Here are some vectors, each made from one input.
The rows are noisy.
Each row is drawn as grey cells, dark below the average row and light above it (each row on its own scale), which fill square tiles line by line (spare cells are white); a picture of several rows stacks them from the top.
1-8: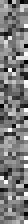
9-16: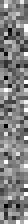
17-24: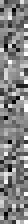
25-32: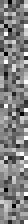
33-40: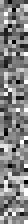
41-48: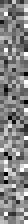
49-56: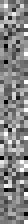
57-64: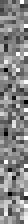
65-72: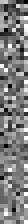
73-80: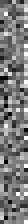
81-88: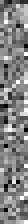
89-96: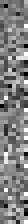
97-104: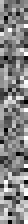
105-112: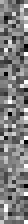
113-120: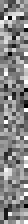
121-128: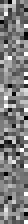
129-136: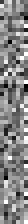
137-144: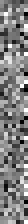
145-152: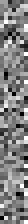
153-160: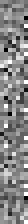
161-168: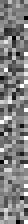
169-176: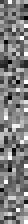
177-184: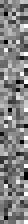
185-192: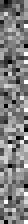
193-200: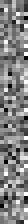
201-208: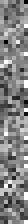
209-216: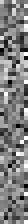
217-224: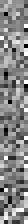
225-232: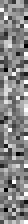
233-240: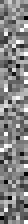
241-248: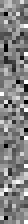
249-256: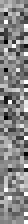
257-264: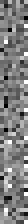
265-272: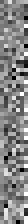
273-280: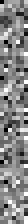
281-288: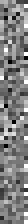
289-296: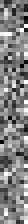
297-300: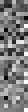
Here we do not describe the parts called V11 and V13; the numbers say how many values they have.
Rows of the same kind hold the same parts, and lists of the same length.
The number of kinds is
3.
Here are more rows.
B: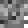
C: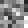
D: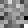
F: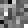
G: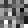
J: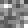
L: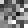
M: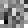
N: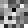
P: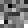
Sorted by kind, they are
B, F, J
C, D, G, N
L, M, P

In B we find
a value of V13.
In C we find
four true/false values and a value of V13.
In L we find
one of 9 labels and a value of V11.
